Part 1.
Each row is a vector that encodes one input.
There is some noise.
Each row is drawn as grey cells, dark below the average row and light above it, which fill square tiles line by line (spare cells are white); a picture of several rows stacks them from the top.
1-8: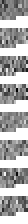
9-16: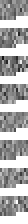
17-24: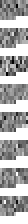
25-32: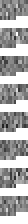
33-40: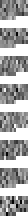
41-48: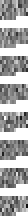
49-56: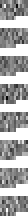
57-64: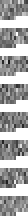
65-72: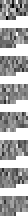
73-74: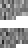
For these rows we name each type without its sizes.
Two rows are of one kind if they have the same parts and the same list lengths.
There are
3 kinds of row.
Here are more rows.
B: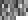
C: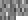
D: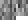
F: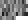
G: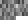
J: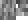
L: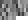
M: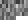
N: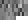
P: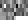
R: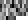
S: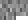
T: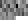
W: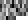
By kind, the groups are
B, F, G, L, M, N, P, T
C, D, J, S
R, W

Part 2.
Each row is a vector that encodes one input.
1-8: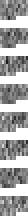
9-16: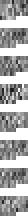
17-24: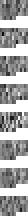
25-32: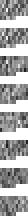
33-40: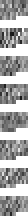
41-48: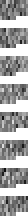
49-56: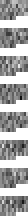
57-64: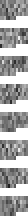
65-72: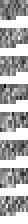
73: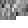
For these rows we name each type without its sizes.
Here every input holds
a list of points on a line.
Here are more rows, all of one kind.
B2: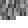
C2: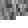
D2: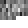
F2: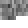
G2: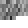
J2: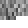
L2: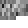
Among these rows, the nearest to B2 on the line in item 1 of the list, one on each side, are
F2 and J2.
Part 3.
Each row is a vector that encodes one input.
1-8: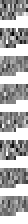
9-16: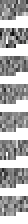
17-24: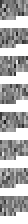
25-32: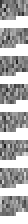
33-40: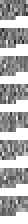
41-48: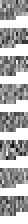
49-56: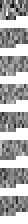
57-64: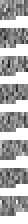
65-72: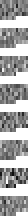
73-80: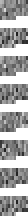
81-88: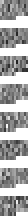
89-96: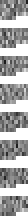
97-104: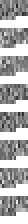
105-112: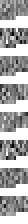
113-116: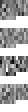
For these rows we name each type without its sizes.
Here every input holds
a list of points on a line.
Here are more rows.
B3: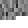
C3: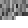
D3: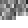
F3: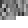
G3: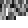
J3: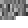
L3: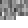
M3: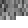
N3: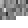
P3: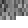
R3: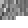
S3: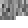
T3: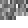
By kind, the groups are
B3, C3, F3, J3, M3, P3
D3, L3, N3, R3, S3, T3
G3

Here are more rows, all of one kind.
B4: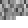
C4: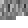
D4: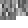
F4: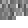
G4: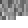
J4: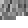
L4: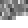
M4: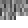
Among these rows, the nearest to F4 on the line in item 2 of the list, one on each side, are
L4 and M4.
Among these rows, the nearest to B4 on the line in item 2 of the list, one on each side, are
D4 and L4.
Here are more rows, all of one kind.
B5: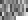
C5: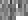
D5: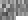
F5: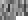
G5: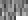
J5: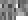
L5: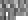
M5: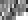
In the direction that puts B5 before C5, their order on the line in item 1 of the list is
M5, B5, G5, L5, J5, C5, F5, D5.
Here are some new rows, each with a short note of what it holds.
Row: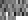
a list of one item
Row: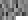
a list of one item
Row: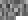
a list of one item
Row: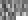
a list of two items
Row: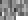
a list of two items
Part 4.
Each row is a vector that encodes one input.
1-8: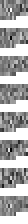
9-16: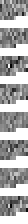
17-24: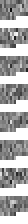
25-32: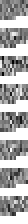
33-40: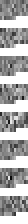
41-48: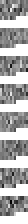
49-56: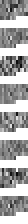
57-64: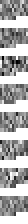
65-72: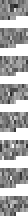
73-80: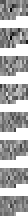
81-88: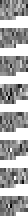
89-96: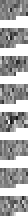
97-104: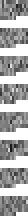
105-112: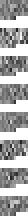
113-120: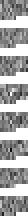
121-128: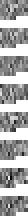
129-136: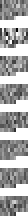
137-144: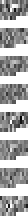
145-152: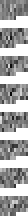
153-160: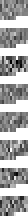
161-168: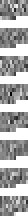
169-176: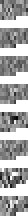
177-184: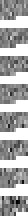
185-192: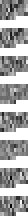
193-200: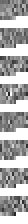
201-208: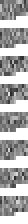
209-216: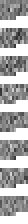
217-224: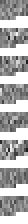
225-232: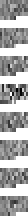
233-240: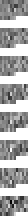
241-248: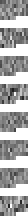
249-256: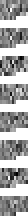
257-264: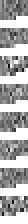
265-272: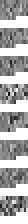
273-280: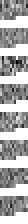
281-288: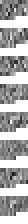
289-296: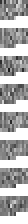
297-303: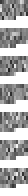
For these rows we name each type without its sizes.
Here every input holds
a true/false value, together with either a fixed value, or a node of a tree.
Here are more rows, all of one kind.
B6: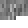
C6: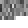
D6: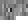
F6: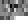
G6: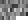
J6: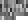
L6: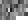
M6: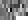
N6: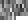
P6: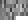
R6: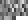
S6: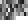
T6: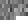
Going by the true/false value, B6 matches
N6 and R6.
